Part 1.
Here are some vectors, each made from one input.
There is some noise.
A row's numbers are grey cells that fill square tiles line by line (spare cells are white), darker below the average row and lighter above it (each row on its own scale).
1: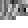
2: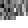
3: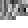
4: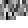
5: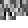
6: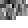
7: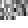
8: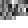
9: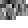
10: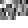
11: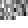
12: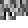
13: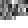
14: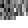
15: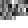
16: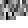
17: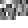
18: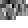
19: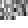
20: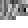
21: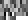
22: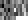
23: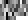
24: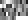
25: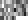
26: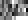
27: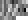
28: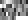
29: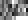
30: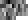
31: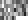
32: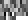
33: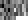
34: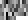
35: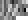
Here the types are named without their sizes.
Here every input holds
three true/false values.
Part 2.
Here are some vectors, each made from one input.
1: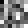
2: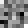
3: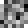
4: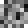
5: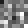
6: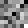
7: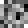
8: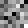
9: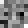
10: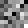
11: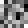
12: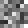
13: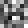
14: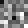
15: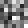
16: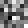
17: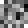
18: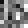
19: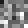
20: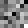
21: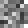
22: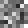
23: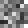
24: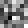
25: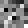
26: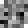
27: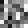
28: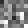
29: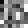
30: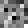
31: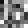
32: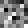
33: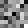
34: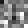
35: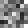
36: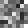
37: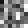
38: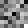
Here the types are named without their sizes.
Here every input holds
three true/false values.
